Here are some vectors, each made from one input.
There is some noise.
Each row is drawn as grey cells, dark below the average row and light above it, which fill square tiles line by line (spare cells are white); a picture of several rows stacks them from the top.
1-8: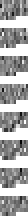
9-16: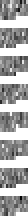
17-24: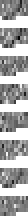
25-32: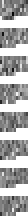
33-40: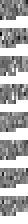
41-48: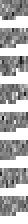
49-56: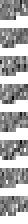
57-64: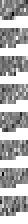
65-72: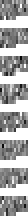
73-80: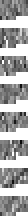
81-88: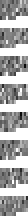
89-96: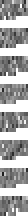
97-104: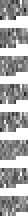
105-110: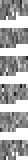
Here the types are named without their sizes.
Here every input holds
a point on a line, together with either a point on a line, or a node of a tree.
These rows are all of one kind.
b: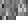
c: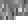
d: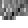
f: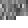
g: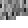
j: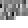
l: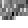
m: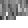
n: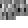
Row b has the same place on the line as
c, j and m.
